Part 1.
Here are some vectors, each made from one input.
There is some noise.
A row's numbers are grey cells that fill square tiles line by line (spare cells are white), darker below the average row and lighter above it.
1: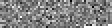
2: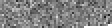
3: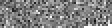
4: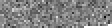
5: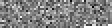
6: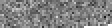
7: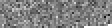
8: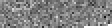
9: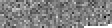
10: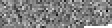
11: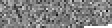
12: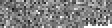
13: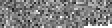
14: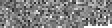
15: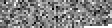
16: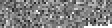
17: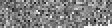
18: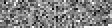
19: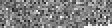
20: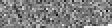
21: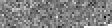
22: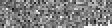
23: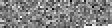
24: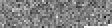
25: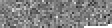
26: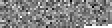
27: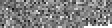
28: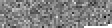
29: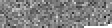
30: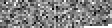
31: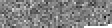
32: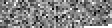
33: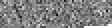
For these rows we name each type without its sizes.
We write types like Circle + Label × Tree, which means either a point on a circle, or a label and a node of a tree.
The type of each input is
Line.
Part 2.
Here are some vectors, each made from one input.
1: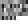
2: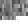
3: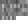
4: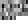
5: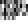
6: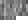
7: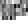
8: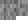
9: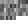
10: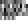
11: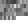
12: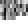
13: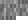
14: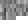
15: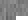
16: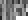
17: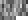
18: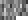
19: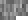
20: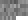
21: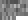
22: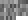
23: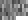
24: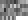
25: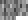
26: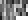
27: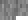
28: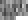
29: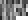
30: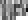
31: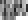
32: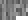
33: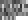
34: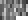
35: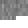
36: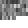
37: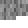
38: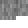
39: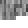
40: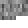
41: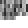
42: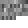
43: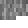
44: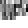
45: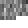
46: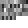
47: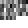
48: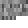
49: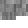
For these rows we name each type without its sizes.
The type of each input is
Line.
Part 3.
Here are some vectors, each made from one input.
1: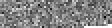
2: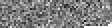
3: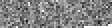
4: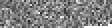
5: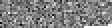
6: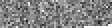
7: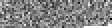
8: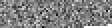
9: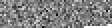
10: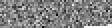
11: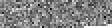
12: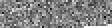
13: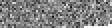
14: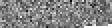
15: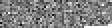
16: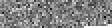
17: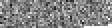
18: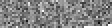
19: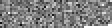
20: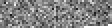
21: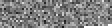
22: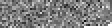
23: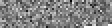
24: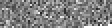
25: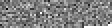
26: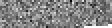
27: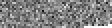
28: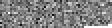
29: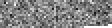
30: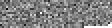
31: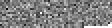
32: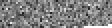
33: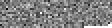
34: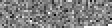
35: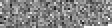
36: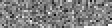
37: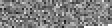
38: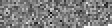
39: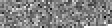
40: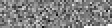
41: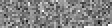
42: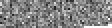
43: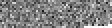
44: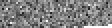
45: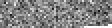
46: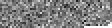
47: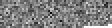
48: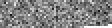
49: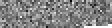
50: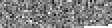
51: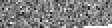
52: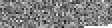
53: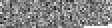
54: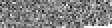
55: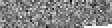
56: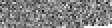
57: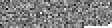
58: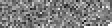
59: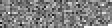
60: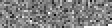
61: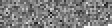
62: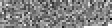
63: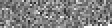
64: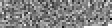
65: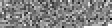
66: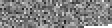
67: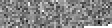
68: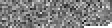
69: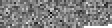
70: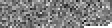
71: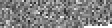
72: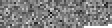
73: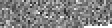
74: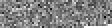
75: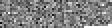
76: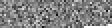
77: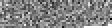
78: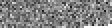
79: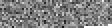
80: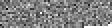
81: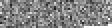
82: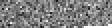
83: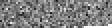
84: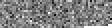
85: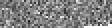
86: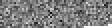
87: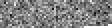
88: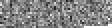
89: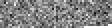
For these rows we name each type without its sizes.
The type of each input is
Circle.
